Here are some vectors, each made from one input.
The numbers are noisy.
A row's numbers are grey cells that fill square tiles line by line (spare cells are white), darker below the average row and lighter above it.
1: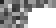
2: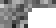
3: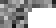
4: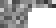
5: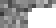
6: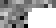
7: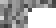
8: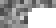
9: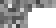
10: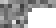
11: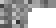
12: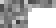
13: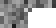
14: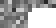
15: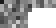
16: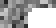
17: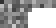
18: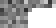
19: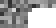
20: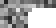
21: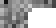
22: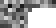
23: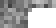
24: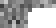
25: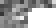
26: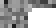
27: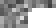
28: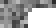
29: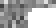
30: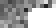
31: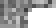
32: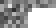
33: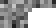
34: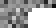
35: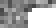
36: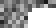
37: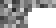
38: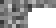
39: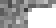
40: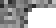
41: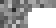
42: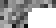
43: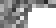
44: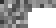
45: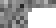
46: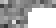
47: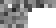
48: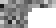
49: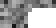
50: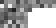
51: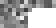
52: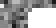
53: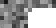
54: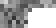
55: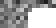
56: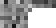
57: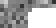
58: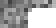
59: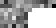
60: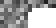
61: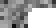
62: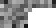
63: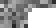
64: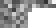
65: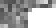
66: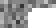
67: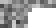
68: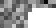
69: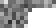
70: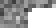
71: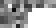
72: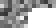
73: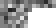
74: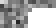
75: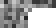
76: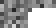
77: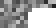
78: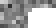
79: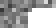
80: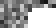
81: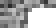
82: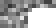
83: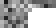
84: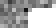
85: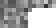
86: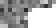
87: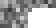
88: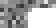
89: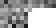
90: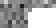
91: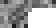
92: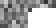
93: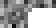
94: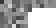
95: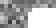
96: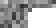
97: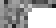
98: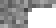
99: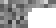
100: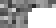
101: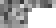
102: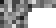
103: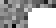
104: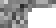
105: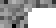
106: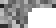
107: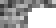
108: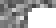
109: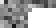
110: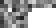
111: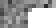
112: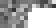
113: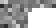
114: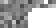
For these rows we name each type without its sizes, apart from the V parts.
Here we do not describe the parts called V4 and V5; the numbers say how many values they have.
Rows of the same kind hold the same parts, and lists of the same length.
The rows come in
2 kinds.
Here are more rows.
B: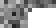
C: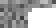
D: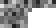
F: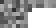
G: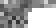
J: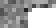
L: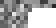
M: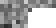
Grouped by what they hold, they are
B, C, D, F, G, J
L, M

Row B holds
a true/false value, a value of V4 and a value of V5.
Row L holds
a point on a line and a value of V4.
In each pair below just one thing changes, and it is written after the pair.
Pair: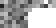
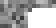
the value of V5
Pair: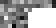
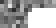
the value of V4
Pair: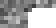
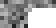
the value of V4
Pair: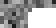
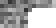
the value of V4
